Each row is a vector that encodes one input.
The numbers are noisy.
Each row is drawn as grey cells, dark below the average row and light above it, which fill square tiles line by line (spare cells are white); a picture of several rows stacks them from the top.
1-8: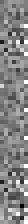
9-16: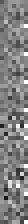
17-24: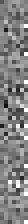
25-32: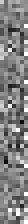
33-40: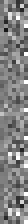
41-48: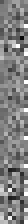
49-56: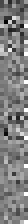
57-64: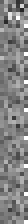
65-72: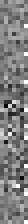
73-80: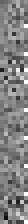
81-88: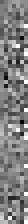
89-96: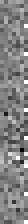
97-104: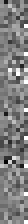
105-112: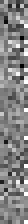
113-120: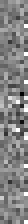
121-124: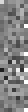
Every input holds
either three true/false values, or a list of up to three points on a 5-point line.
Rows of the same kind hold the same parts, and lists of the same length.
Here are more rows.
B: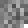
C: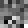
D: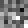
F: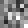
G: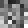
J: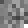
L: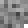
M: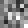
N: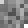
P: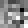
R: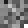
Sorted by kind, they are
B, J
C, D, F, G, M, P
L
N
R

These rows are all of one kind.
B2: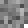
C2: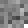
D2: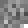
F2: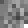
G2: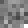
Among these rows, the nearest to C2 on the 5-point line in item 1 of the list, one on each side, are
B2 and G2.
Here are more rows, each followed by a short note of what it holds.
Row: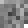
a list of two items
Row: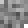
a list of one item
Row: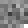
a list of two items
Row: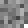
a list of three items
